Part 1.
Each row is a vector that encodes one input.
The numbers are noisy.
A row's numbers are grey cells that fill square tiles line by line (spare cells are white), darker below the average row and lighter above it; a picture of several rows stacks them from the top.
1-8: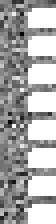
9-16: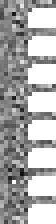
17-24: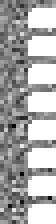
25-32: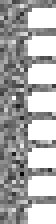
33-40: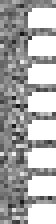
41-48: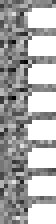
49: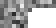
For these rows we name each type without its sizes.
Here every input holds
a point on each of two lines and a true/false value.
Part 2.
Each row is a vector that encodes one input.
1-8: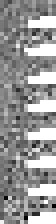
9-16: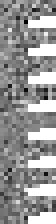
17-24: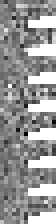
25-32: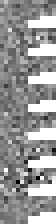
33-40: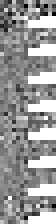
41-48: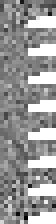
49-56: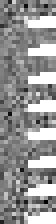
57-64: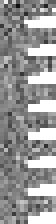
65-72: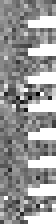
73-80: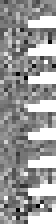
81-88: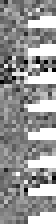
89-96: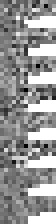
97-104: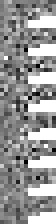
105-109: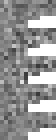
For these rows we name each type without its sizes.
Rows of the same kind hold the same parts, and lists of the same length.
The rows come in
3 kinds.
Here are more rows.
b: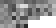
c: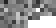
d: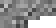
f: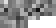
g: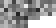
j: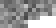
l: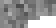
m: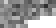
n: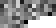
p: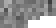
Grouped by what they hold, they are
b, c, j
d, f, g, l, m, p
n

